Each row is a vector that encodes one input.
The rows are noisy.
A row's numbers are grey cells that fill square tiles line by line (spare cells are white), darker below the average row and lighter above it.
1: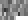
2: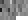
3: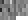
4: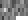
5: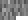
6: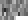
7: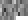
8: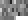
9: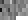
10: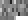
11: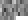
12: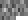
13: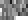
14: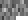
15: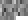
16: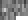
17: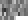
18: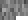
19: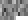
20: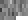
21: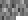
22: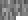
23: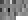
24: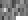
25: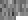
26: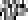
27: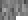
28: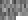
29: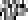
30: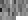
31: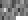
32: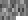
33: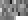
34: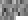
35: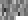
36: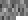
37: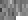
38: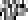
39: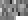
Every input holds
a list of up to two points on a 4-point line.
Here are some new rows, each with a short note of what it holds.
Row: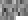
a list of one item
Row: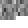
a list of one item
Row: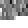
a list of one item
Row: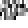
the empty list
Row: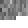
a list of two items
